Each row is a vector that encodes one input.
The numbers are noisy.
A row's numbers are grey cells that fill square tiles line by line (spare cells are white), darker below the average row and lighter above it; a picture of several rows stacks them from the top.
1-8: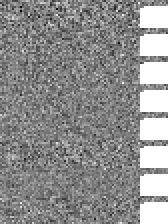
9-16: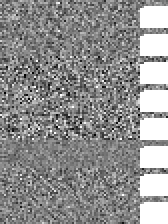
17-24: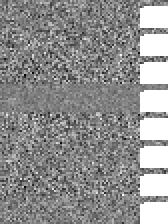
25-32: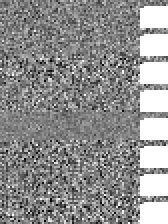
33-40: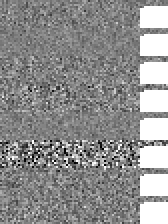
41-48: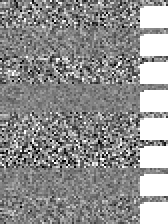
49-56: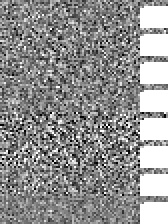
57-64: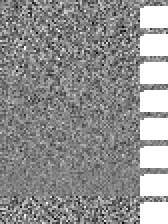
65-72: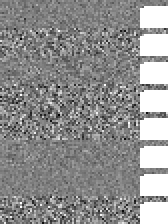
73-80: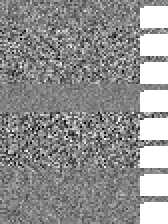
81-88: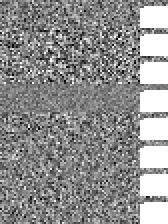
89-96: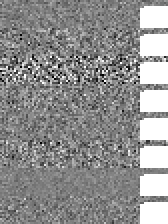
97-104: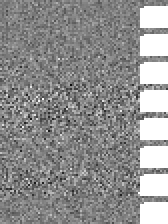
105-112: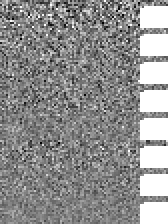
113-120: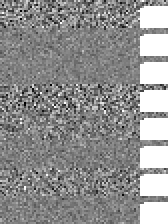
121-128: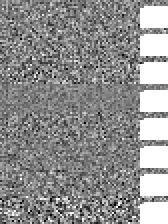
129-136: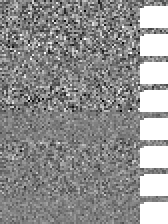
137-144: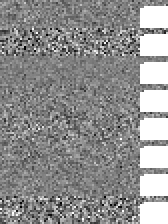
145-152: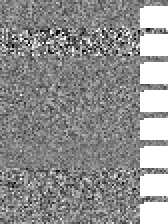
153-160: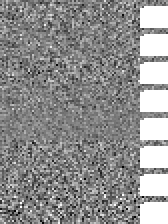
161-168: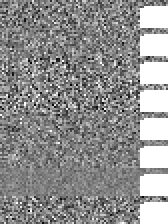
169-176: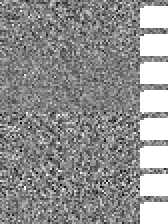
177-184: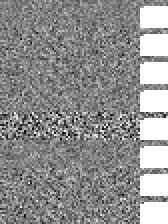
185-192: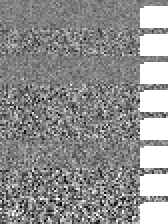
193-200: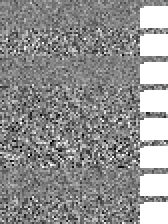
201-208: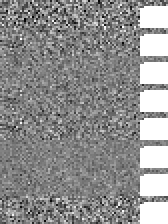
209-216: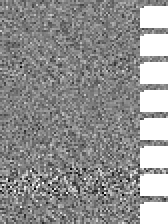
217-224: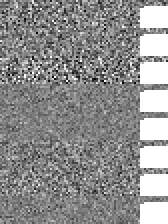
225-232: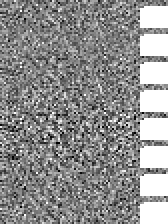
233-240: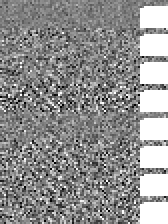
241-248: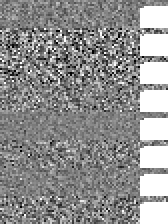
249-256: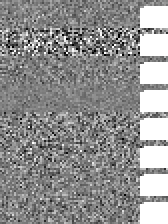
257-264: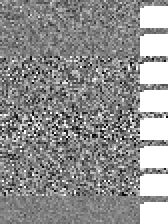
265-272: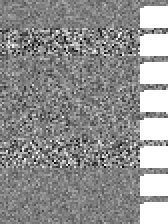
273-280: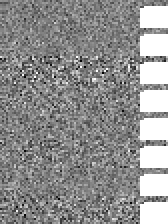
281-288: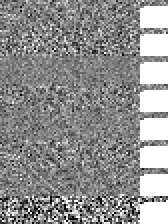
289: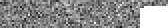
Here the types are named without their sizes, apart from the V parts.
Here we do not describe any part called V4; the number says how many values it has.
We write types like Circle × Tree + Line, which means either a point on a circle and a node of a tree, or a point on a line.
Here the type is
Bool × Bool × Bool × Line × List(V4) + Circle.
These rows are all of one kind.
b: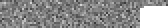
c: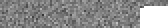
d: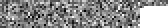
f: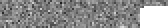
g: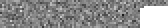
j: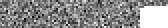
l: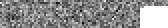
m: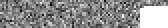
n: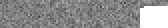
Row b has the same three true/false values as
c and m.
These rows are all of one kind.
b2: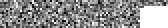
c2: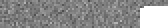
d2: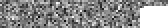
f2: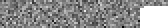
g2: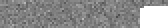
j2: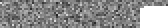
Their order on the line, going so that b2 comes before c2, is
b2, j2, f2, d2, g2, c2.
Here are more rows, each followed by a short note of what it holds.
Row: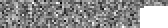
a point on a line and three true/false values, together with the empty list
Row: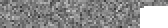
a point on a line and three true/false values, together with a list of one item
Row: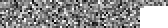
a point on a line and three true/false values, together with a list of three items
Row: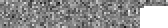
a point on a circle
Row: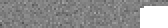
a point on a line and three true/false values, together with a list of one item
